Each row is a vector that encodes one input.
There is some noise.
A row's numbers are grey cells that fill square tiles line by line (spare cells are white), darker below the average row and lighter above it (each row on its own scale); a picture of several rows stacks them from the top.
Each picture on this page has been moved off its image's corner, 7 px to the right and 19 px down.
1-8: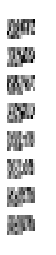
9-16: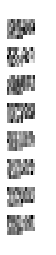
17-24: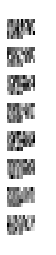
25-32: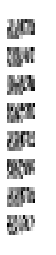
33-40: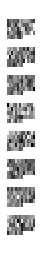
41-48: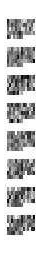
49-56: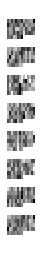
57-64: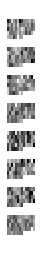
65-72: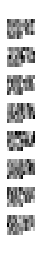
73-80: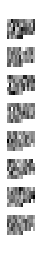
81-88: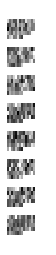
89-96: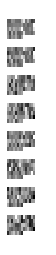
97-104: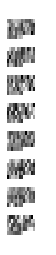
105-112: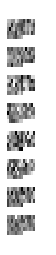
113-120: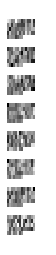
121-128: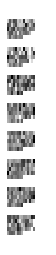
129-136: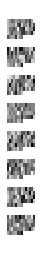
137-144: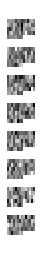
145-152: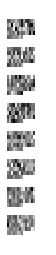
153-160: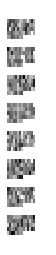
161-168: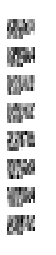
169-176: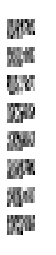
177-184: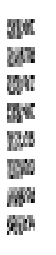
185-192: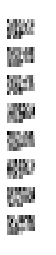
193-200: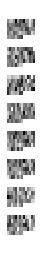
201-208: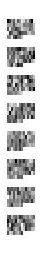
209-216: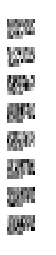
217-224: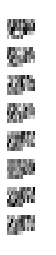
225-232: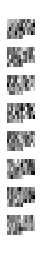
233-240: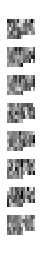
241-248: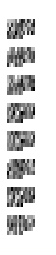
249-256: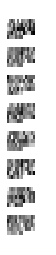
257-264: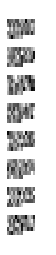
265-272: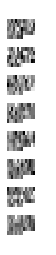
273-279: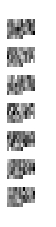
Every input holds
either a point on a 16-point circle, or three true/false values.
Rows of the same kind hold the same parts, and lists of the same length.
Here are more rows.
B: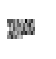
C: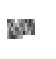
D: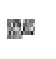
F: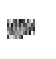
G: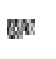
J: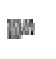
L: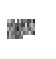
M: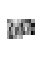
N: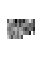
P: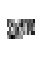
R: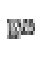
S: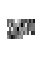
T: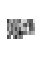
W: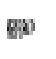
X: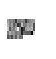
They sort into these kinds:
B, D, F, G, J, N, R, T, W, X
C, L, M, P, S

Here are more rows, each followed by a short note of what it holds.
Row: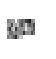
three true/false values
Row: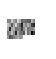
three true/false values
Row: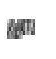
three true/false values
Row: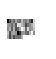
a point on a 16-point circle
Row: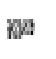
a point on a 16-point circle
